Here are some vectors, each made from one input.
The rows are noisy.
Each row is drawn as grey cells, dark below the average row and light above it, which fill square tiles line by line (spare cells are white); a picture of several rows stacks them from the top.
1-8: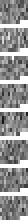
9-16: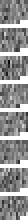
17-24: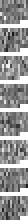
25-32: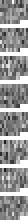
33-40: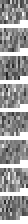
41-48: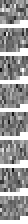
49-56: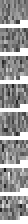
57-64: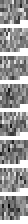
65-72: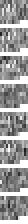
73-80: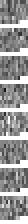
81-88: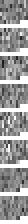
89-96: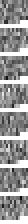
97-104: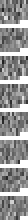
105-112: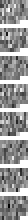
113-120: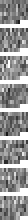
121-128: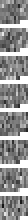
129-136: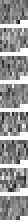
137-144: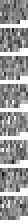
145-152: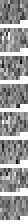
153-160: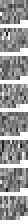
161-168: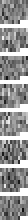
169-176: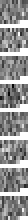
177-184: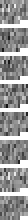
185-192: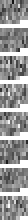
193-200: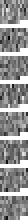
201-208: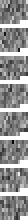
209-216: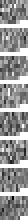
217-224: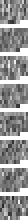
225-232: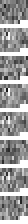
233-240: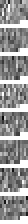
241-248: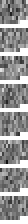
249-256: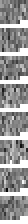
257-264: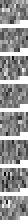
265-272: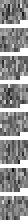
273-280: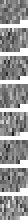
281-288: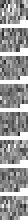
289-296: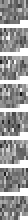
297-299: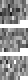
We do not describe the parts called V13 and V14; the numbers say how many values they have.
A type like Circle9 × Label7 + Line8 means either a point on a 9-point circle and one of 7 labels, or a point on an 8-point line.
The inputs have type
(Line6 + V13) × Tree8 + V14.
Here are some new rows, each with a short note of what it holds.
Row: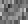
a node of an 8-node tree and a value of V13
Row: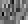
a node of an 8-node tree and a value of V13
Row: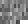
a node of an 8-node tree and a value of V13
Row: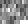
a value of V14
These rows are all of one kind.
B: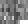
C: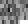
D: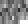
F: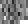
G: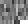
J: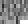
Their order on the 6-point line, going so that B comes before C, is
B, G, D, C, F, J.
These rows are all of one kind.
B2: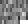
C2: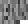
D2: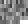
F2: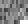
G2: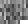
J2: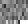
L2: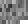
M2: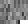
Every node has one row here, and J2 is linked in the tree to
M2.
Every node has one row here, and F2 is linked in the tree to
D2.
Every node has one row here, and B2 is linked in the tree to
G2.
